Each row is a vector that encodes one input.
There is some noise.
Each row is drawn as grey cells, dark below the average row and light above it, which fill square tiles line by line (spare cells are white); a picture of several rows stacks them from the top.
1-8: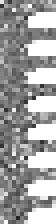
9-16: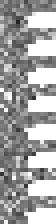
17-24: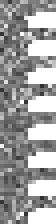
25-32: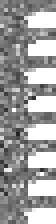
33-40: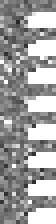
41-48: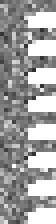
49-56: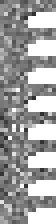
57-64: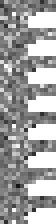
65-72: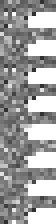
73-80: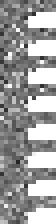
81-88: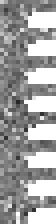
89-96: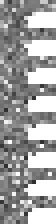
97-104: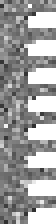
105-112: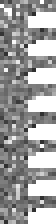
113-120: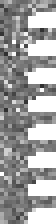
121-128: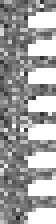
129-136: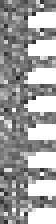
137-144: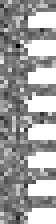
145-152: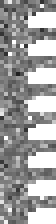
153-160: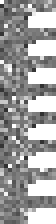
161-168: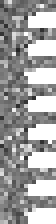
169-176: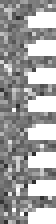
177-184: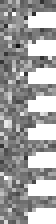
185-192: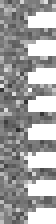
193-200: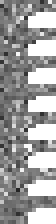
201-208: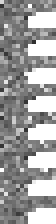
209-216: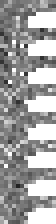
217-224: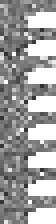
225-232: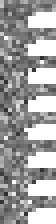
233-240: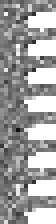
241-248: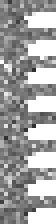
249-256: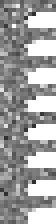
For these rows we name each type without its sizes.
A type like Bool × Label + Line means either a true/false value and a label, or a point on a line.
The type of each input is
Circle + Label.
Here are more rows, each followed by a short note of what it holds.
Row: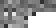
a point on a circle
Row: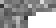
a point on a circle
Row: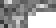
a point on a circle
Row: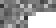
a point on a circle
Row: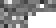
a point on a circle
